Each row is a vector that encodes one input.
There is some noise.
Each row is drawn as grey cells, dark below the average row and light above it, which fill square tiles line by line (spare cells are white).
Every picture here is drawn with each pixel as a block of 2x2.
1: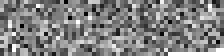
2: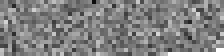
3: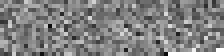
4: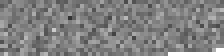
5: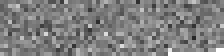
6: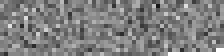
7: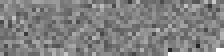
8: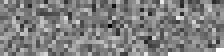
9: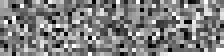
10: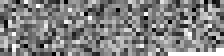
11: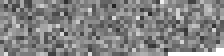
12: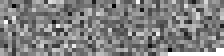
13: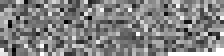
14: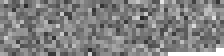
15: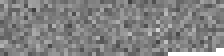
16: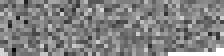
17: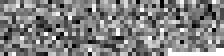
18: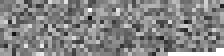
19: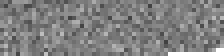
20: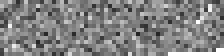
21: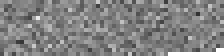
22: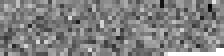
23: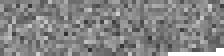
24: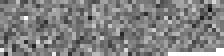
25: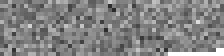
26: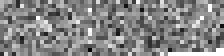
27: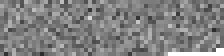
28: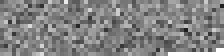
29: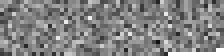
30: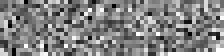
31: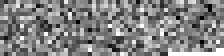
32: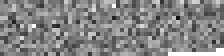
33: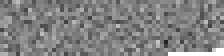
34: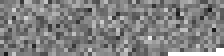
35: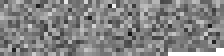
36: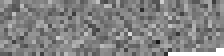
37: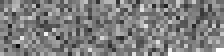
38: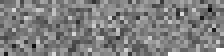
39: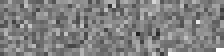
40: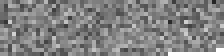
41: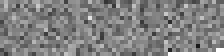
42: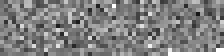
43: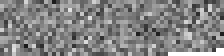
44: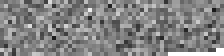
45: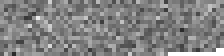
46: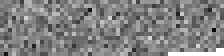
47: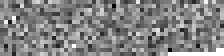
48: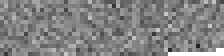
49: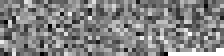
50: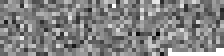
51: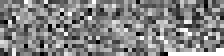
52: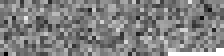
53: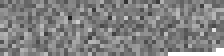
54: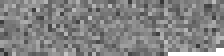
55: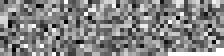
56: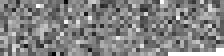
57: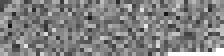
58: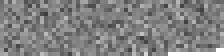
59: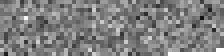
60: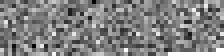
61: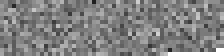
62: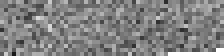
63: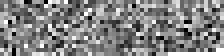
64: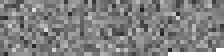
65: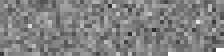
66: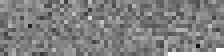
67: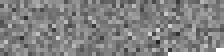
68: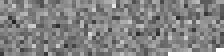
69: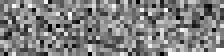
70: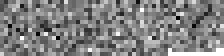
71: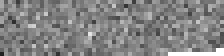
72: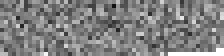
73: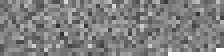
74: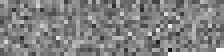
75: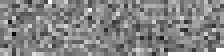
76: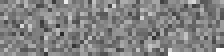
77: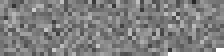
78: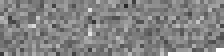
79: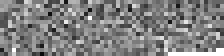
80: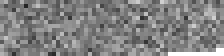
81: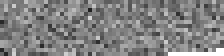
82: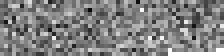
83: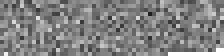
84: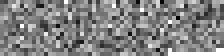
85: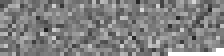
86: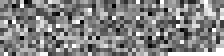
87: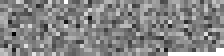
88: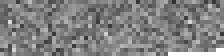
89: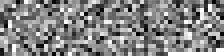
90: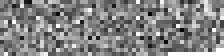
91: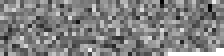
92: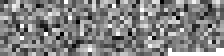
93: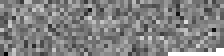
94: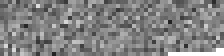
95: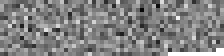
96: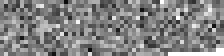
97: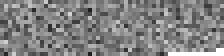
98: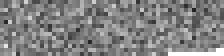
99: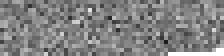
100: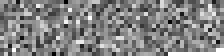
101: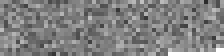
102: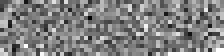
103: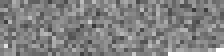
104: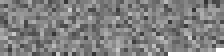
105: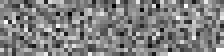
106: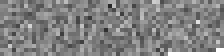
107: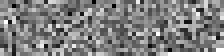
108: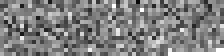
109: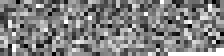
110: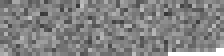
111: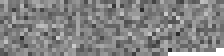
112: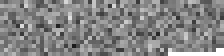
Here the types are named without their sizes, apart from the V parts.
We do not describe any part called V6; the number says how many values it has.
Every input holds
either a point on a circle, or a point on a line, or a value of V6.
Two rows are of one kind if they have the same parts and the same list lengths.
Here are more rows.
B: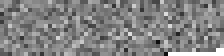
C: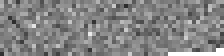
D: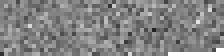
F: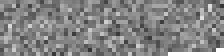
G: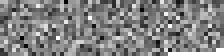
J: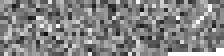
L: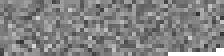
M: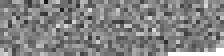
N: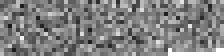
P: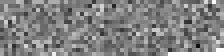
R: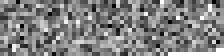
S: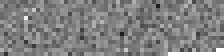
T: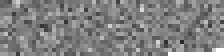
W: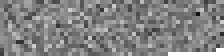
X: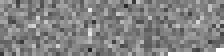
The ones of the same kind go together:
B, G, P, S
C, D, F, J, L, W, X
M, N, R, T

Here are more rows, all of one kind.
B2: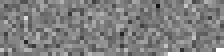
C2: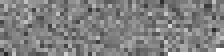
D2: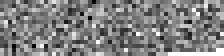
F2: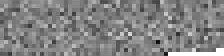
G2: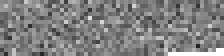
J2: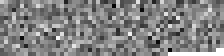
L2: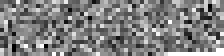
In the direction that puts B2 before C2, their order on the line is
B2, D2, L2, G2, C2, J2, F2.
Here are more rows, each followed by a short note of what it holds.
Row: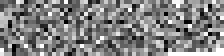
a point on a circle
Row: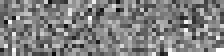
a point on a circle
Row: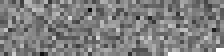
a point on a line
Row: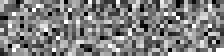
a point on a line
